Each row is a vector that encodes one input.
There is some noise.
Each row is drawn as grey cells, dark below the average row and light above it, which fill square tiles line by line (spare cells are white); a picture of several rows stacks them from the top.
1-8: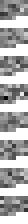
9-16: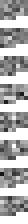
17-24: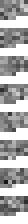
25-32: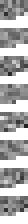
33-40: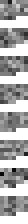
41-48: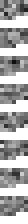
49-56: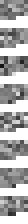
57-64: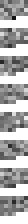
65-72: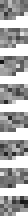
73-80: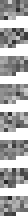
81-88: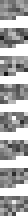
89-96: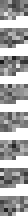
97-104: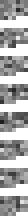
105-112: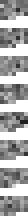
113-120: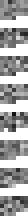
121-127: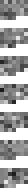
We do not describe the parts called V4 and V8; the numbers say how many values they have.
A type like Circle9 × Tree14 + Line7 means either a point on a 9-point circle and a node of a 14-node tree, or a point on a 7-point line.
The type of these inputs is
Label5 × (Line9 + V8) × V4.
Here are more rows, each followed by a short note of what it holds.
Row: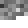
one of 5 labels, a value of V4 and a value of V8
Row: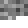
one of 5 labels, a point on a 9-point line and a value of V4
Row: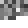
one of 5 labels, a value of V4 and a value of V8
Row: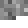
one of 5 labels, a point on a 9-point line and a value of V4
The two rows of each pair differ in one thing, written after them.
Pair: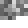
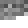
the value of V8
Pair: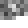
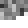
the value of V8
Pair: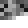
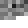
the value of V4
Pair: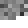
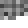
the label
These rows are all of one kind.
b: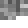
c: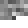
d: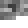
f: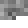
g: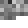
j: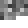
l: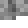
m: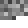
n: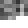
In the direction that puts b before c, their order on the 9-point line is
j, d, n, b, c, l, f, m, g.
